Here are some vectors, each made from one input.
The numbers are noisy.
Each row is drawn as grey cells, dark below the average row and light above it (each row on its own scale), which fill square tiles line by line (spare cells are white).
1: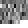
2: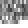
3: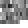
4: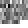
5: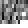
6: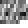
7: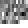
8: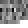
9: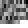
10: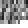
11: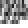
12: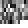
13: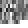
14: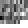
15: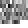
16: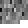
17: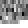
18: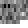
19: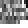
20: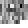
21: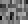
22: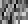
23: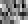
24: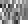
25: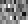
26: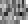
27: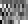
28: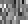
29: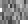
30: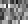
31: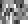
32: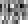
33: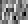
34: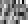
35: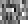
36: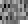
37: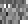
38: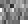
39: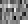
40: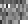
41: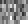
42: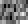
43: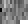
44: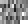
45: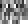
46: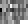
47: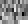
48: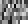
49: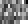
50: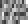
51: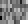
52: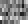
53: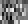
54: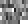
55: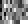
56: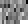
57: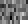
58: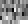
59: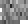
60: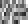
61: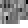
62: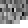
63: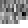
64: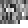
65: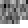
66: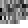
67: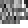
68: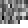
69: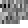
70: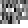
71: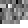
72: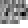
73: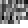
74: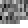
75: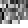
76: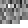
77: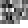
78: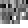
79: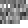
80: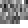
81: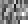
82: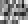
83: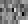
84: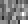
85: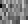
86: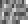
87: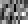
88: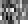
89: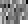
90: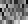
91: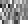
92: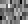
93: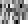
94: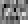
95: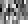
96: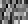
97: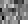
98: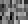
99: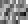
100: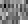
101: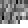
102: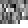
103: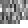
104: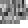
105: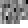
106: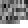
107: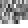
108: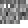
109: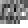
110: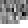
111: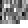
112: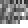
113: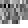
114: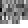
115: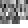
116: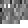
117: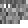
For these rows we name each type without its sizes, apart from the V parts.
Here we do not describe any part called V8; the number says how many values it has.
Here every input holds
a point on a circle and a true/false value, together with either a point on a line, or a value of V8.
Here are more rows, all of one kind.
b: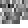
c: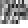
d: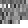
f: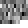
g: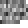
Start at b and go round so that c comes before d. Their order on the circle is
b, c, f, d, g.
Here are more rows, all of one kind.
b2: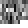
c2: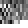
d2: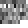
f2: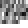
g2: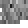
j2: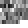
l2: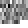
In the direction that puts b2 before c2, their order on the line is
b2, c2, f2, j2, g2, l2, d2.
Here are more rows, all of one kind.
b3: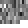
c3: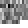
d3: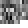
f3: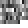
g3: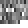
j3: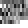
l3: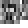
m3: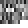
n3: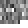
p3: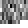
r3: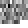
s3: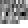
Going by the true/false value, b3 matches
j3 and s3.
